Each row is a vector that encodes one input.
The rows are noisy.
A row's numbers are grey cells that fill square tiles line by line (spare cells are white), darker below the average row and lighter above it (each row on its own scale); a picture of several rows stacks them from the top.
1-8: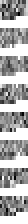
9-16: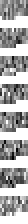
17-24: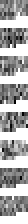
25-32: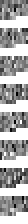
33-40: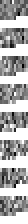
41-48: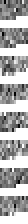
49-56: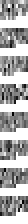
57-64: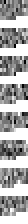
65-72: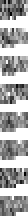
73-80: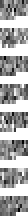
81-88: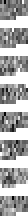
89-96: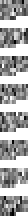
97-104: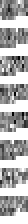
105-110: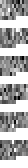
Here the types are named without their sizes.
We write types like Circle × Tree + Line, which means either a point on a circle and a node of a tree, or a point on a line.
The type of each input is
Label × Label.
